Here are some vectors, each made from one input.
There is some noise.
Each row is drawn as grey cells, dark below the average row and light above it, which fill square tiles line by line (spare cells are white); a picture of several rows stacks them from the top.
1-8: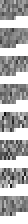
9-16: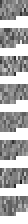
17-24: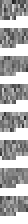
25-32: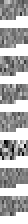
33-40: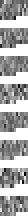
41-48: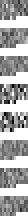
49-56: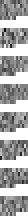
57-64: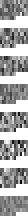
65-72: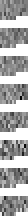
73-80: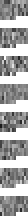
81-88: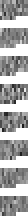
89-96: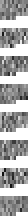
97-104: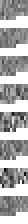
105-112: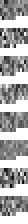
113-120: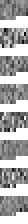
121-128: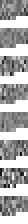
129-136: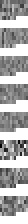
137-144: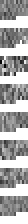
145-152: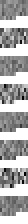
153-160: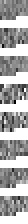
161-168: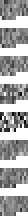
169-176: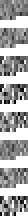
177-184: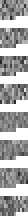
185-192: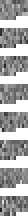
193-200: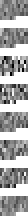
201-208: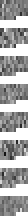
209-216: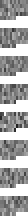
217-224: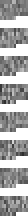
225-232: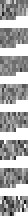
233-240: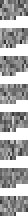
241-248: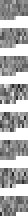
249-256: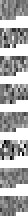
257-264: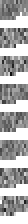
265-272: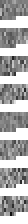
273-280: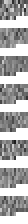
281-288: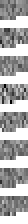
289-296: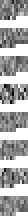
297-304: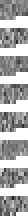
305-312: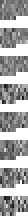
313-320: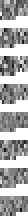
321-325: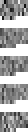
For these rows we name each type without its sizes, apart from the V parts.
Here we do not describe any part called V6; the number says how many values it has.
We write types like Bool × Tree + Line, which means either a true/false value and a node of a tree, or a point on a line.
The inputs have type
(Bool × Bool × Bool × Bool + Line) × Line + V6.
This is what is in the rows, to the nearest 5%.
About 90% of them hold a point on a line, together with either a point on a line, or four true/false values. The rest hold a value of V6.
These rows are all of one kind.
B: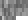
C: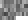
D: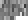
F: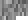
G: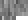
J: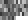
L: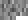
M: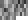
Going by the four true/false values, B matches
G and J.
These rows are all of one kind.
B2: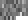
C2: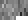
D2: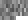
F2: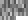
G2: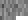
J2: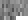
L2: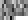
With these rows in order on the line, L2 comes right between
C2 and G2.
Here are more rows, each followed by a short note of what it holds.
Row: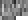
a point on each of two lines
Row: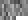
a point on each of two lines
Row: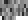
a value of V6
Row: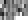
a point on a line and four true/false values
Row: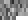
a point on each of two lines
